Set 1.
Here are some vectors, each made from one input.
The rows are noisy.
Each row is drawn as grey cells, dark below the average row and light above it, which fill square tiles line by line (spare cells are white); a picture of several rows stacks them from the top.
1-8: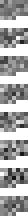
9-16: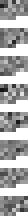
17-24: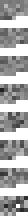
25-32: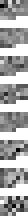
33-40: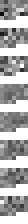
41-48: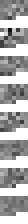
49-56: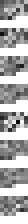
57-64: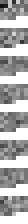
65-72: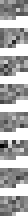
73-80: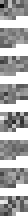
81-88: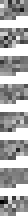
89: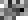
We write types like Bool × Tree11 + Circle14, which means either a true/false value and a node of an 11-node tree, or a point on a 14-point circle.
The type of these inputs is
(Line4 + Line6) × Line7.
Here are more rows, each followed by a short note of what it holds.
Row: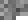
a point on a 4-point line and a point on a 7-point line
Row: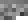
a point on a 6-point line and a point on a 7-point line
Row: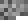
a point on a 6-point line and a point on a 7-point line
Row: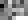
a point on a 6-point line and a point on a 7-point line
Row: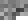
a point on a 4-point line and a point on a 7-point line
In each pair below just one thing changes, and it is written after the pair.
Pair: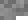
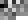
the place on the 7-point line
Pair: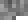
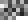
the place on the 7-point line
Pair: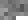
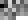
the place on the 7-point line
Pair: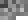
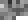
the place on the 4-point line
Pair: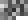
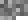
the place on the 7-point line
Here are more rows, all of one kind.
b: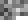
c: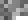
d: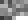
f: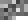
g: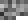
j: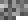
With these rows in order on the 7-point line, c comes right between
b and j.
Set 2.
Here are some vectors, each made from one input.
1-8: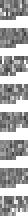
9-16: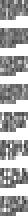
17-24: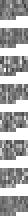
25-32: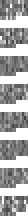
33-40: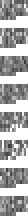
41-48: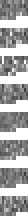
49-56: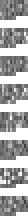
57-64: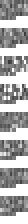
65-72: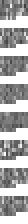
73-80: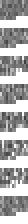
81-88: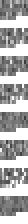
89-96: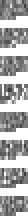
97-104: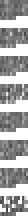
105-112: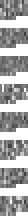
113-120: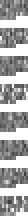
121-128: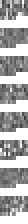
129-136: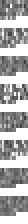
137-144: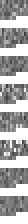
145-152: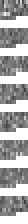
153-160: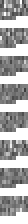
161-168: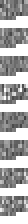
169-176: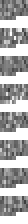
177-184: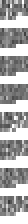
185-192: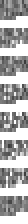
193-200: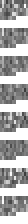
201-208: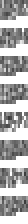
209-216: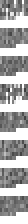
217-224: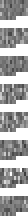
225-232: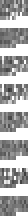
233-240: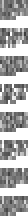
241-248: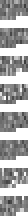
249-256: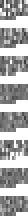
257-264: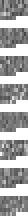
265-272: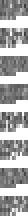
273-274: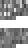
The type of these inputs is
Bool × (Line6 + Line10).
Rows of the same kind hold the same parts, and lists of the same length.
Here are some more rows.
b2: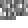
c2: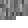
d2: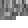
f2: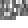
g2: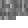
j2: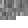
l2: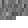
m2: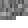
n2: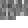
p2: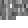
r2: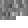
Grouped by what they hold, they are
b2, c2, d2, f2, j2, r2
g2, l2, m2, n2, p2

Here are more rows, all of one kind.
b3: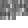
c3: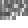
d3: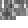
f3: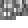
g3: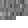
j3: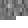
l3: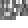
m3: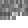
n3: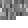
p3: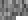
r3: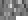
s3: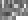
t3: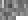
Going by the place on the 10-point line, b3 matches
c3, d3, p3 and s3.
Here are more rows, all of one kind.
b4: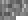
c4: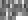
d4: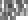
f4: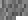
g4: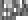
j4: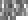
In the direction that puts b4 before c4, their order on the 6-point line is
g4, f4, b4, c4, j4, d4.
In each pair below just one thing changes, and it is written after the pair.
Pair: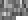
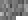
the true/false value
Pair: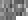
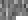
the place on the 6-point line
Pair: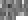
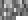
the true/false value
